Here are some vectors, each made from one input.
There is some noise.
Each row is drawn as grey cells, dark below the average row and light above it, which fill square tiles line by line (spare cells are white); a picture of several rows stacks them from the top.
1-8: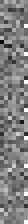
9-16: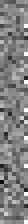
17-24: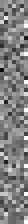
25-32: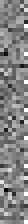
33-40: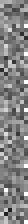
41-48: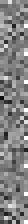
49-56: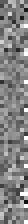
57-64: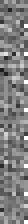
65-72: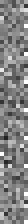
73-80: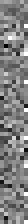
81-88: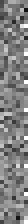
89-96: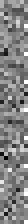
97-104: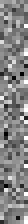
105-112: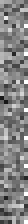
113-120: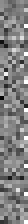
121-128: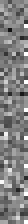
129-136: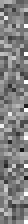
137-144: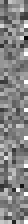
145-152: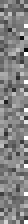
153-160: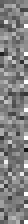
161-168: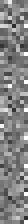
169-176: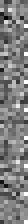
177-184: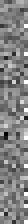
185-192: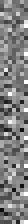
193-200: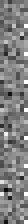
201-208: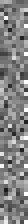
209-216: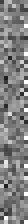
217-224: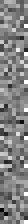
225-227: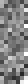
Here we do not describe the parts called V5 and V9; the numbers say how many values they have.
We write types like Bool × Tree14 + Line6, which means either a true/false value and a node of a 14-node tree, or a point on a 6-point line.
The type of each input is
Bool × Bool × Bool × (Circle8 × (Line4 + V9) + V5).
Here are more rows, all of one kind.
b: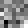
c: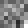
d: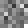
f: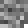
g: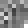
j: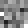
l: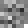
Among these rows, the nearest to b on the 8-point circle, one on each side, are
g and j.
